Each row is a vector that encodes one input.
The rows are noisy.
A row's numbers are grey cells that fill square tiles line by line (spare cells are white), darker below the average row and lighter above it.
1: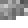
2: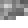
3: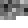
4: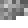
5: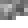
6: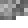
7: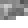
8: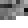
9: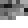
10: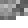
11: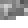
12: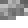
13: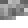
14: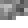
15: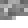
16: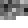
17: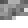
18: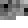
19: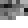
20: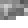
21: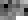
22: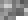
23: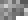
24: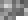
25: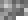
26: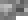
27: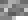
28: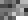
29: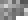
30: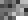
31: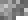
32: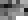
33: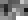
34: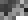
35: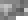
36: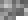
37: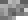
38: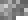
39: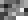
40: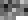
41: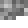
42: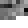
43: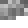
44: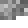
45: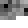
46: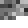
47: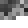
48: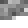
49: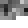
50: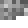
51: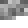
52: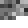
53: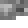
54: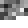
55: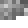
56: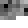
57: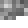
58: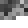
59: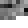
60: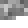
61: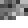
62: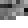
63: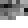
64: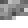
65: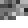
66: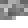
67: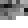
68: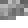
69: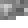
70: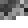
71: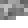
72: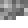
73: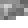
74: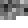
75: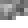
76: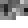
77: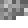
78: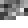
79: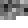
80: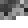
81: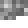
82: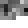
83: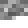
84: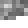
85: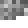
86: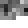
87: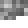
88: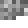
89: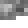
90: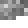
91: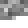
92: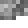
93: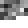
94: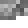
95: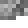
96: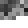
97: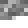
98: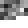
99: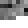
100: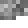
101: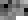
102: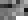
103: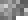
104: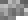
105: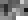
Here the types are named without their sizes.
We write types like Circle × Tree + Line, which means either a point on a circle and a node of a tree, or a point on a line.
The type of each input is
Bool × Tree + Line.
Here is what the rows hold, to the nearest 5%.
About 40% of them hold a point on a line. The rest hold a node of a tree and a true/false value.
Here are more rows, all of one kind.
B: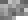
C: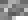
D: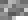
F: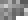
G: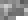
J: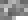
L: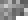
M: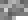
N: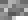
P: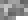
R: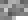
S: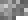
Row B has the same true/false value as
F, L and S.
